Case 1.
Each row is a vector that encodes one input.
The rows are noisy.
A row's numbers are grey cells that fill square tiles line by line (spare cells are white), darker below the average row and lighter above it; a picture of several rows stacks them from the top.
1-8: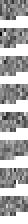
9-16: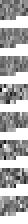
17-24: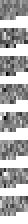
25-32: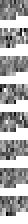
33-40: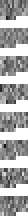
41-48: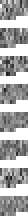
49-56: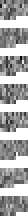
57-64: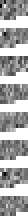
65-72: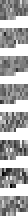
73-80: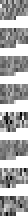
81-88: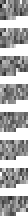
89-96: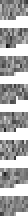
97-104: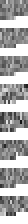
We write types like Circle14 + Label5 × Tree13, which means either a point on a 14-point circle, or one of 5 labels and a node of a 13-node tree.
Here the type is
Line11 + Tree11.
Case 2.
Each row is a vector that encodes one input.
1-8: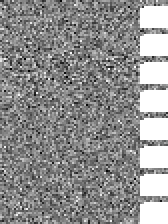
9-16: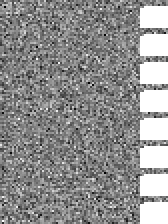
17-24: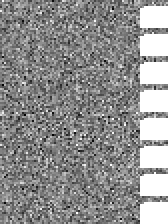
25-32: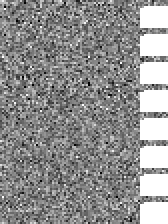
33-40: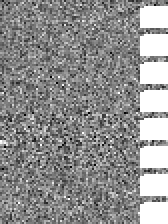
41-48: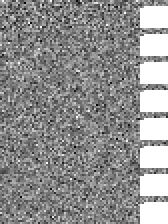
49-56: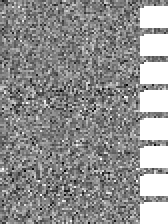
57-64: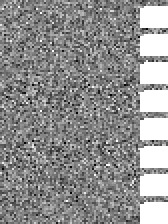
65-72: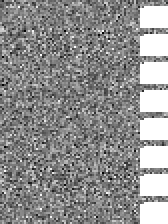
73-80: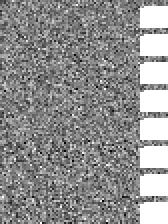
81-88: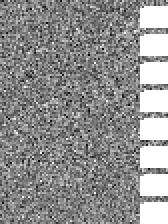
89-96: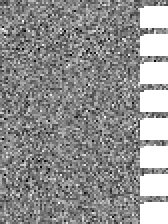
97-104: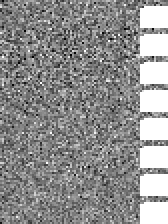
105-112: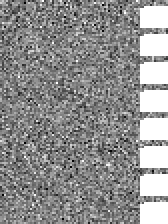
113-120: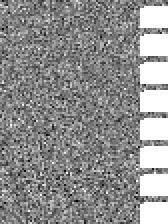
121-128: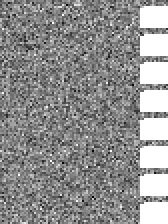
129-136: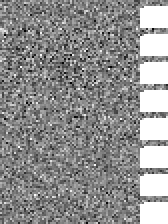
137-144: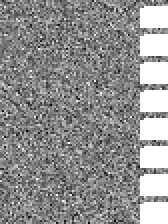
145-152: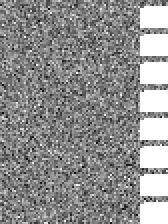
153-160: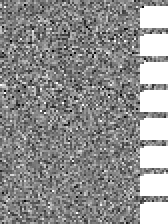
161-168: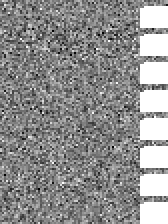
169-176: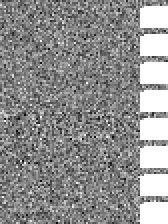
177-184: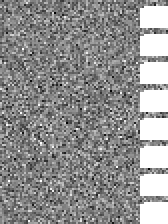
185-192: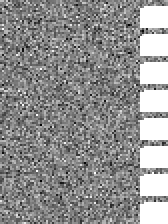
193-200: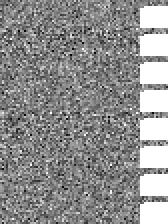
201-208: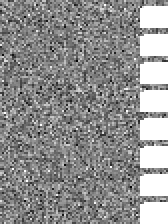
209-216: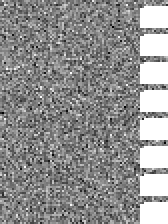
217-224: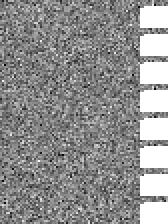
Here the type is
(Bool × Bool × Bool × Bool + Unit) × Line4.
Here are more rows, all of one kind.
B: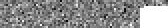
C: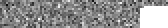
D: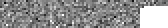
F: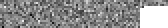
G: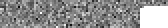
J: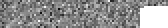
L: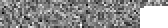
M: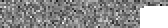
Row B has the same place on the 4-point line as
F and M.
